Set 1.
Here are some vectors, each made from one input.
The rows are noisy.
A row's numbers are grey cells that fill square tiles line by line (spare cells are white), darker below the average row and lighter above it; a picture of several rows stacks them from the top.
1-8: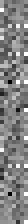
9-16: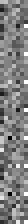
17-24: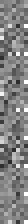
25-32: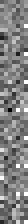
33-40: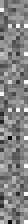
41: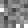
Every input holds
a point on a 6-point line and a true/false value.
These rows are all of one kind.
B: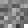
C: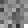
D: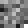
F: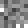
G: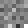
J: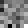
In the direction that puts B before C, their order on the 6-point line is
D, B, G, F, C, J.
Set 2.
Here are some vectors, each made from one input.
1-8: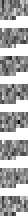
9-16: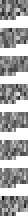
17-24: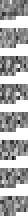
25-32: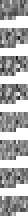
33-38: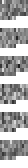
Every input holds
one of 4 labels and a true/false value.
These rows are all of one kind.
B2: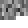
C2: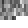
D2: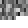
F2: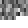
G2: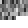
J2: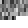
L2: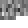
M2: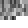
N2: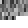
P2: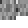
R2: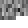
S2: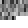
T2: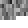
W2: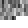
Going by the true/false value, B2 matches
L2, P2 and R2.
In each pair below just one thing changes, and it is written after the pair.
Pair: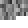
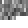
the true/false value
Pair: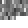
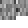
the label
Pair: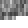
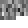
the label
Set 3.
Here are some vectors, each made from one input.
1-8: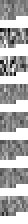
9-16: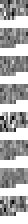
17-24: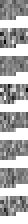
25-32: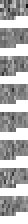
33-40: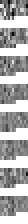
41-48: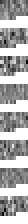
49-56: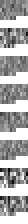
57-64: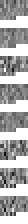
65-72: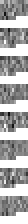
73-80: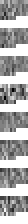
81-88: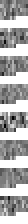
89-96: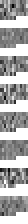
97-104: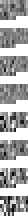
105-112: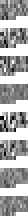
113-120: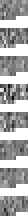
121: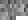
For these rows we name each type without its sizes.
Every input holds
a point on a line, together with either a fixed value, or a node of a tree.
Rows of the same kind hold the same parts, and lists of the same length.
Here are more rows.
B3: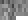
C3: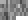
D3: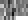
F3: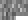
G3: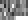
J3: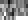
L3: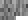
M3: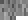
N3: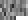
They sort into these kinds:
B3, C3, D3, F3, J3, L3, M3, N3
G3

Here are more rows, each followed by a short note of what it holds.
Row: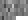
a point on a line
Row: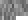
a point on a line and a node of a tree
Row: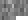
a point on a line
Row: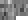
a point on a line
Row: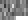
a point on a line
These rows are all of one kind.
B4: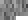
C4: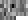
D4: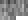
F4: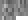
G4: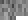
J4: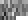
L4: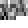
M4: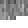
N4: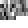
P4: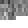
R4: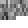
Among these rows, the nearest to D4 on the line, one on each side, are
G4 and M4.
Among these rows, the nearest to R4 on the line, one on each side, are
B4 and L4.
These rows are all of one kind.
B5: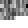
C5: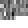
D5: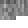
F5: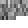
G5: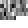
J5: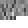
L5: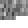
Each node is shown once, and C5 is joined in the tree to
G5 and L5.
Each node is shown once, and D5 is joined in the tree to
F5.
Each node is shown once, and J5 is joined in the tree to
B5 and G5.
